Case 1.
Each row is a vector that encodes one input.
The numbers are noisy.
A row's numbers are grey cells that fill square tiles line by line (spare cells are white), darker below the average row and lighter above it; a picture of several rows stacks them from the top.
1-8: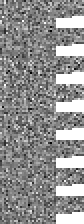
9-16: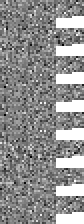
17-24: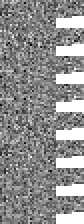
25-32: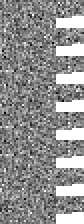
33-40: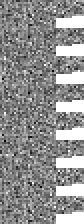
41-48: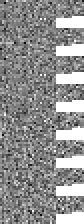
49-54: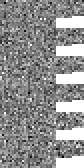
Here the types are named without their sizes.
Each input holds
either a point on a line, or a node of a tree.
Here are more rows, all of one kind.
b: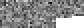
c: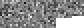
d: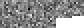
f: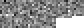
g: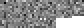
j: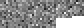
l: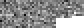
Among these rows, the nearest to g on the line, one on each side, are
b and j.
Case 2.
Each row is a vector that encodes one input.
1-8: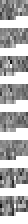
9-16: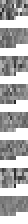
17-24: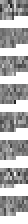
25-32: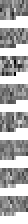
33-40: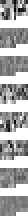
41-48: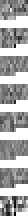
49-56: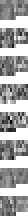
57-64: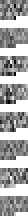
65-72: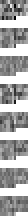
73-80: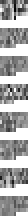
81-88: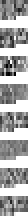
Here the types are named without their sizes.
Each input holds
a label and a point on a line.
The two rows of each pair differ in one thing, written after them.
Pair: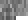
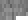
the label
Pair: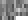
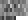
the label
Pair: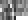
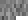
the label
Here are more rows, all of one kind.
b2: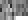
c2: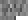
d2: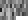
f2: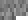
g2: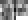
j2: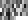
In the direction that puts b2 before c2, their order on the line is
d2, b2, f2, j2, c2, g2.
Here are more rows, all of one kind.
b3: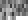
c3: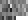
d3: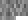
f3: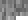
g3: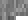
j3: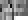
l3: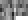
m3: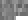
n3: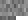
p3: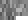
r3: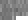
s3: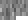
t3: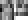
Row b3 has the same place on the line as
d3, f3, m3 and s3.
